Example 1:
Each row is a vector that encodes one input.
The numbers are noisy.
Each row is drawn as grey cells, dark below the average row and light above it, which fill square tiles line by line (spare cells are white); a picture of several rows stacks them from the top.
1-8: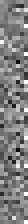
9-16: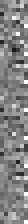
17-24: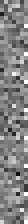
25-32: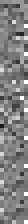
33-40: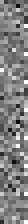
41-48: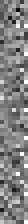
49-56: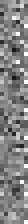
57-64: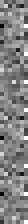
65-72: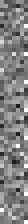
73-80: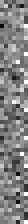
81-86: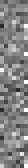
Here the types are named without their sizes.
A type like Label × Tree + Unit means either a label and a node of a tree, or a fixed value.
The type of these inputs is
Label + Line.
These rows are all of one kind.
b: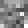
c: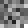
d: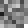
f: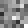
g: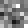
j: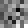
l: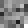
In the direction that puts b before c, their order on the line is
f, l, b, g, d, c, j.
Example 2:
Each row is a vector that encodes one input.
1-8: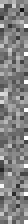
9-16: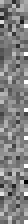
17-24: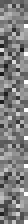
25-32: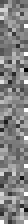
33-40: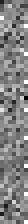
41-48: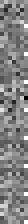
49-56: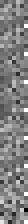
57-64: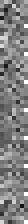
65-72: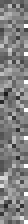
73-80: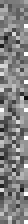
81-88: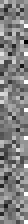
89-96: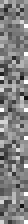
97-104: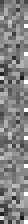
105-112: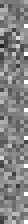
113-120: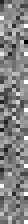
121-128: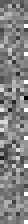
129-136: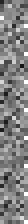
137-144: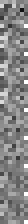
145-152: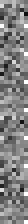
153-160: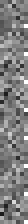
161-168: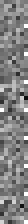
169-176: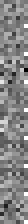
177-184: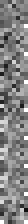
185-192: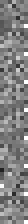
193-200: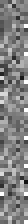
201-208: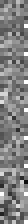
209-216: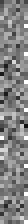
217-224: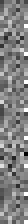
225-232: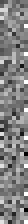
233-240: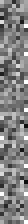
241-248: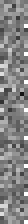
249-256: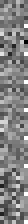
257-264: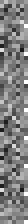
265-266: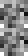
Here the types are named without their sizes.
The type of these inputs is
Label + Line.
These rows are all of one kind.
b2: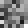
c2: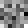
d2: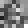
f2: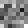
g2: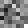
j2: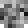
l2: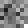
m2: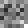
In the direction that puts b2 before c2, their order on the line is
b2, d2, g2, l2, m2, f2, j2, c2.
